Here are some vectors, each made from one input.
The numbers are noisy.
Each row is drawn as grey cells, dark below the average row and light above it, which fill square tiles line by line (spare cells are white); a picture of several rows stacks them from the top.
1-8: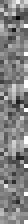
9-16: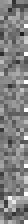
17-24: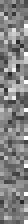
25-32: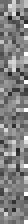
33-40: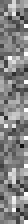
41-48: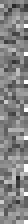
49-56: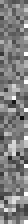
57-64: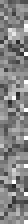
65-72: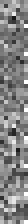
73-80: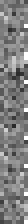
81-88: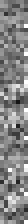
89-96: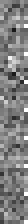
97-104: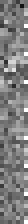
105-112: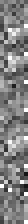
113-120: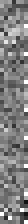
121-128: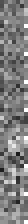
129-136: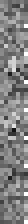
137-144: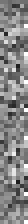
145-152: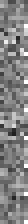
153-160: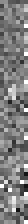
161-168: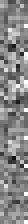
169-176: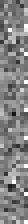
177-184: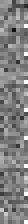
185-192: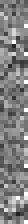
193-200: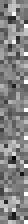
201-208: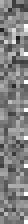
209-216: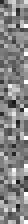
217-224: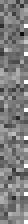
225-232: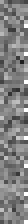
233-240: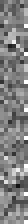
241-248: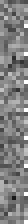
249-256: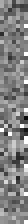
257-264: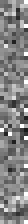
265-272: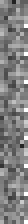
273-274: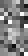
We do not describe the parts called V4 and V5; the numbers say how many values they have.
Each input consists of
either a value of V4 and a value of V5, or a list of up to two points on a 6-point line.
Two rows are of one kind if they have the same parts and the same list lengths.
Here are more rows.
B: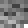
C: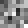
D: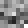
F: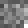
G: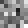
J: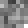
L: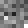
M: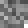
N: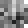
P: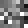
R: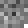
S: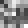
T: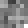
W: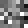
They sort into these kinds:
B, L, R
C, D, G, N, S
F, J, M, T
P, W

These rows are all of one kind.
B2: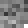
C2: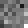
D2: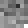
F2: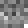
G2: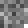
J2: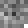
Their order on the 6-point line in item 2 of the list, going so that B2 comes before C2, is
B2, C2, G2, F2, J2, D2.
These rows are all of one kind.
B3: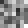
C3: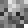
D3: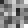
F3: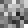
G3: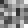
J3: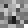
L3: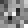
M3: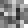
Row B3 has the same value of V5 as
D3 and G3.
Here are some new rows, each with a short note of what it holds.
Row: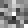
a value of V4 and a value of V5
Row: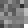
a list of two items
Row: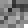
a list of two items
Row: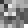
a value of V4 and a value of V5
